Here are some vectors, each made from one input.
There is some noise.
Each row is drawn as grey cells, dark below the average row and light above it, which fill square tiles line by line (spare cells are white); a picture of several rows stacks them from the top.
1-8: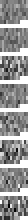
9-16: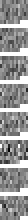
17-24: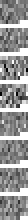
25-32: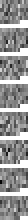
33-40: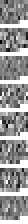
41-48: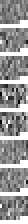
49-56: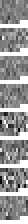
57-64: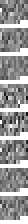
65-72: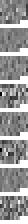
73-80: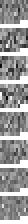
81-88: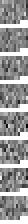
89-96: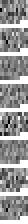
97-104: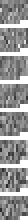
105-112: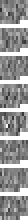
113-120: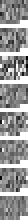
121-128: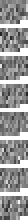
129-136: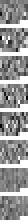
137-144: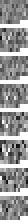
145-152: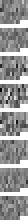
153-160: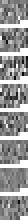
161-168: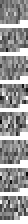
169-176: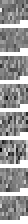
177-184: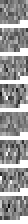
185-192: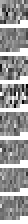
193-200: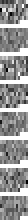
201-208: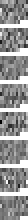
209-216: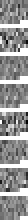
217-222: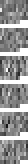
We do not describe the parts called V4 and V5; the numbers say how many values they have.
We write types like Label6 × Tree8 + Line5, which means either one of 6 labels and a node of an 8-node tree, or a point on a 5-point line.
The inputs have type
((Bool × Bool × Bool + Line7) × V5 + V4) × Tree9.
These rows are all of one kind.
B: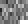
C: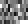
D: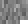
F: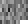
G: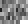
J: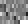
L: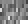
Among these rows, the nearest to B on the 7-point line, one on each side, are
C and G.
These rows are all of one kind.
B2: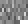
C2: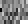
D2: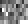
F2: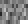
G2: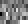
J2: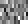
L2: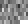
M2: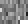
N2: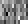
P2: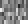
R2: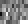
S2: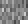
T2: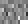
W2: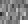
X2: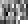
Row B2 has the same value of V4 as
J2, N2, S2 and X2.
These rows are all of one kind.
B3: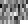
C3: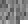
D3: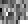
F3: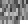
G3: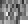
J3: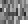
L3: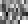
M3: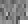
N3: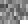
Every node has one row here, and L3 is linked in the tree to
J3.
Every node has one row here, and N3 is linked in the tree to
B3.
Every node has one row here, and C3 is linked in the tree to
B3, F3 and J3.
